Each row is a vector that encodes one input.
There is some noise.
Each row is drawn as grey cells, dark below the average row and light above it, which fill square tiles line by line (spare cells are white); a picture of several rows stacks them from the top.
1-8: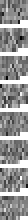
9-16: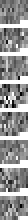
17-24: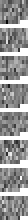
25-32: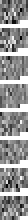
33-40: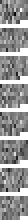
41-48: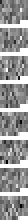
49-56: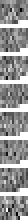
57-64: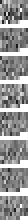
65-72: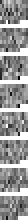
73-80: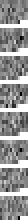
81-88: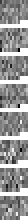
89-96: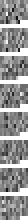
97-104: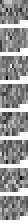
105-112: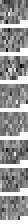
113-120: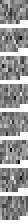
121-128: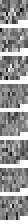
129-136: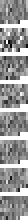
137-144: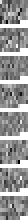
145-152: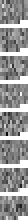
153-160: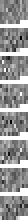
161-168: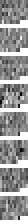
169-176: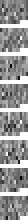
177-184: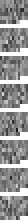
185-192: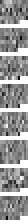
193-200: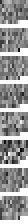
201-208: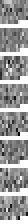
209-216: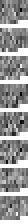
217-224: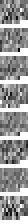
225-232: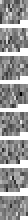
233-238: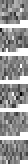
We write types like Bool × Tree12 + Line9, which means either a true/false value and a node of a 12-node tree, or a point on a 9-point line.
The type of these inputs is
(Circle11 + Line10) × Line10.
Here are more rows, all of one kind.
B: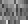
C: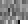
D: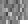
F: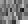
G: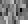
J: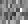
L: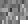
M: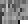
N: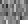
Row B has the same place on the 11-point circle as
C, G and N.
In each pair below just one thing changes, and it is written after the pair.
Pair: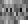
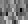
the place on the 11-point circle
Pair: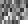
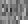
the place on the 11-point circle
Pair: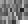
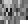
the place on the 11-point circle
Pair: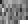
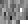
the place on the 10-point line
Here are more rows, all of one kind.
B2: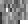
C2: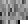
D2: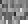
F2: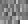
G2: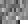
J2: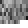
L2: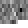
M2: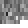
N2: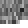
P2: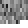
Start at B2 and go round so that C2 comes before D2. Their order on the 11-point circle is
B2, N2, M2, F2, C2, P2, G2, J2, D2, L2.
